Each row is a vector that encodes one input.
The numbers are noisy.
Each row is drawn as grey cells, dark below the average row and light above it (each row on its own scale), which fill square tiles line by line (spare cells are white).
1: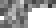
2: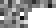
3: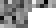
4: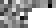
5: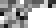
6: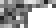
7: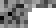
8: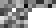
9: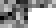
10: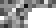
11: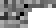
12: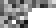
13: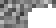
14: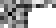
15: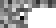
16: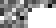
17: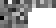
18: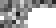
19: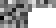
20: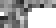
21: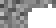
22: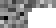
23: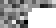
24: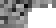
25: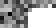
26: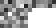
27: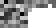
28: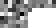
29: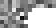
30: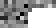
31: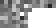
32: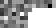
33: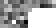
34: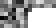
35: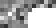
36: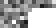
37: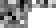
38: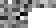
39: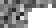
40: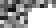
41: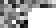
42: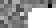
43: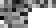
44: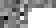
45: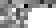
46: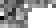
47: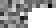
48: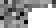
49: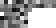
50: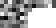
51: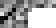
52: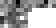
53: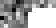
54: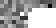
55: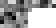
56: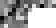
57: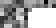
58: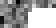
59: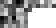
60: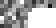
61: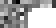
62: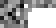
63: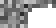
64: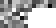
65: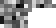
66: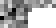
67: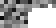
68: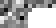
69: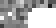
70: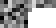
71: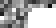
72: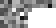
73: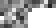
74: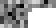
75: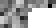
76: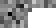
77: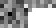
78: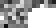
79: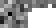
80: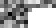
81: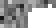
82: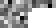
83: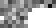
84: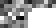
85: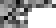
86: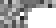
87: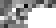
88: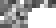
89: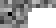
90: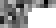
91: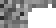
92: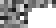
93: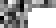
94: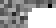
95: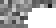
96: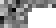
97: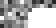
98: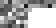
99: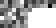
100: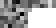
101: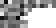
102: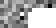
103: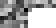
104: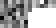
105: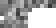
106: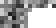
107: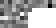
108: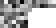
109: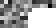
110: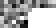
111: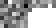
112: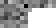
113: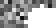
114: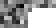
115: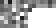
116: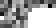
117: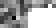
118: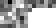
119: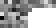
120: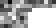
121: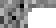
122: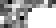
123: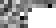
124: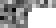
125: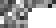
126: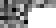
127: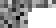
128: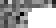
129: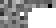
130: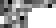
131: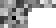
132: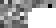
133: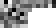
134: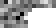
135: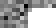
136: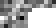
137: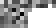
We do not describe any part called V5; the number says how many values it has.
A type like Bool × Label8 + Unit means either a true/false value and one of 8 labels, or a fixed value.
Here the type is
List2(Bool × V5).
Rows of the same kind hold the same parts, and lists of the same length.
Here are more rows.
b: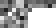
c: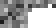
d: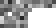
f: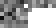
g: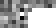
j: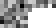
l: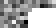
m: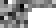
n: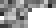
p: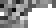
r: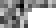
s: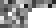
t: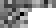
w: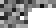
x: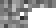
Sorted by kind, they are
b, d, g, n, s, x
c, f, j, m, p, r, t, w
l

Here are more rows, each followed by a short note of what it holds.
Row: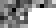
a list of two items
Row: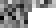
a list of two items
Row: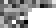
the empty list
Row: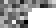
the empty list
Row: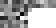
a list of two items
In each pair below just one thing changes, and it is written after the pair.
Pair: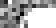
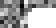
the true/false value in item 1 of the list
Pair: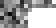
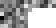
the value of V5 in item 2 of the list
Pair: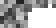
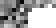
the value of V5 in item 1 of the list
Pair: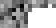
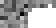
the true/false value in item 1 of the list
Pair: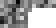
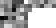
the value of V5 in item 1 of the list
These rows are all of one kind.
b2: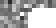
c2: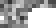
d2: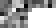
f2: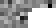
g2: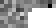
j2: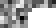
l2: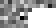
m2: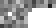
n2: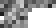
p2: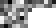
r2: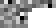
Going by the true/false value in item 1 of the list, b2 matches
f2, g2, l2 and r2.
